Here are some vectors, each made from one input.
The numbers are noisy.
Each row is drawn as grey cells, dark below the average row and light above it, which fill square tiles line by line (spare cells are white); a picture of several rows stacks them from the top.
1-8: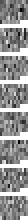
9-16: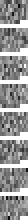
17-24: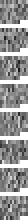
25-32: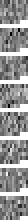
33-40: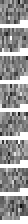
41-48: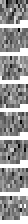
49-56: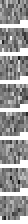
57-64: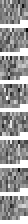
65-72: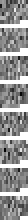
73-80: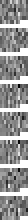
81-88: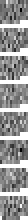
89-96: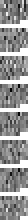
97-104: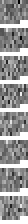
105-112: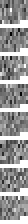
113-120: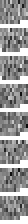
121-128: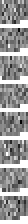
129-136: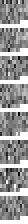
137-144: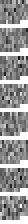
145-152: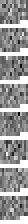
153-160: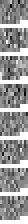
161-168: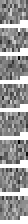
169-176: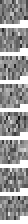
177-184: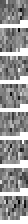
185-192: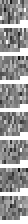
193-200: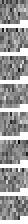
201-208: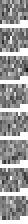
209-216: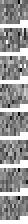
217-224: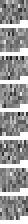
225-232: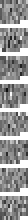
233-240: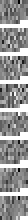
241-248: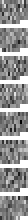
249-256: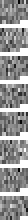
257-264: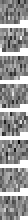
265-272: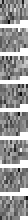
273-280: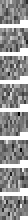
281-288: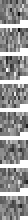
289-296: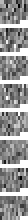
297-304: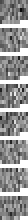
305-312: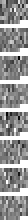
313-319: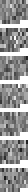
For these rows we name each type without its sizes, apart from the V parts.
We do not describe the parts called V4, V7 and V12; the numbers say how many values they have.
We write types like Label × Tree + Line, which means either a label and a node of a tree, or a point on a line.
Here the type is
(Circle + Tree) × Line + V4 × V12 + V7.
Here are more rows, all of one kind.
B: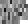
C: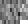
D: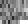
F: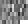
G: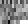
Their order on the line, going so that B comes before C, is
F, B, C, D, G.
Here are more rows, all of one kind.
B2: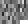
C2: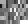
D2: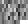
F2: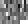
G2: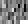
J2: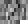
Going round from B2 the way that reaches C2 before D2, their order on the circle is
B2, C2, D2, J2, G2, F2.
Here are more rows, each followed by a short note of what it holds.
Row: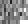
a point on a line and a node of a tree
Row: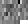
a value of V7
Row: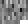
a value of V4 and a value of V12
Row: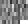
a point on a line and a node of a tree
